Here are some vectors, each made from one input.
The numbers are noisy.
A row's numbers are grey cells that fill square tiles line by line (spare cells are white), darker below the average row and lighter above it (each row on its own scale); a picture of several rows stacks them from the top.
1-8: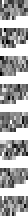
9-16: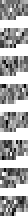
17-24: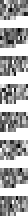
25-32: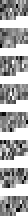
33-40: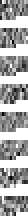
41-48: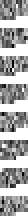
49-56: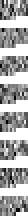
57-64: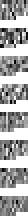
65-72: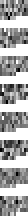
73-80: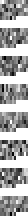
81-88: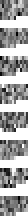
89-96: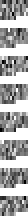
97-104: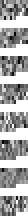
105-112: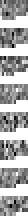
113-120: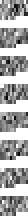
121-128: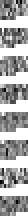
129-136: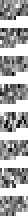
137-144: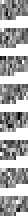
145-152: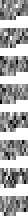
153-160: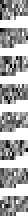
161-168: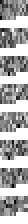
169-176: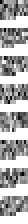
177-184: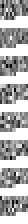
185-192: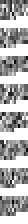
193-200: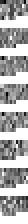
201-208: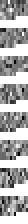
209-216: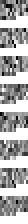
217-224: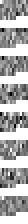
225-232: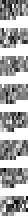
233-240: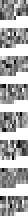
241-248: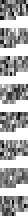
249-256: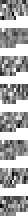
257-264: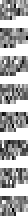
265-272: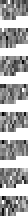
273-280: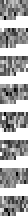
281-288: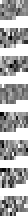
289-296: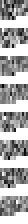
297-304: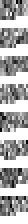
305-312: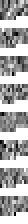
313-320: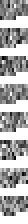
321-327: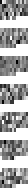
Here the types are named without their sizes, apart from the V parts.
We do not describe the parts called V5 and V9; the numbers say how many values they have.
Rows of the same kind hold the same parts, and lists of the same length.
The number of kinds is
4.
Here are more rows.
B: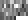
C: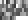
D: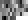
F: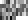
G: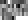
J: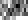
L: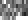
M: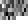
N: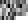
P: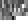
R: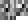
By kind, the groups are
B, C, F, R
D, N
G, M, P
J, L

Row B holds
a point on each of two lines and a node of a tree.
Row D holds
a node of a tree and a value of V5.
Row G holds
a value of V5 and a value of V9.
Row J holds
a point on each of two lines and a value of V9.
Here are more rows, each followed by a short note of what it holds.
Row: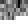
a value of V5 and a value of V9
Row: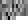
a point on each of two lines and a value of V9
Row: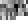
a point on each of two lines and a value of V9
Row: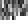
a value of V5 and a value of V9
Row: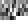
a point on each of two lines and a value of V9
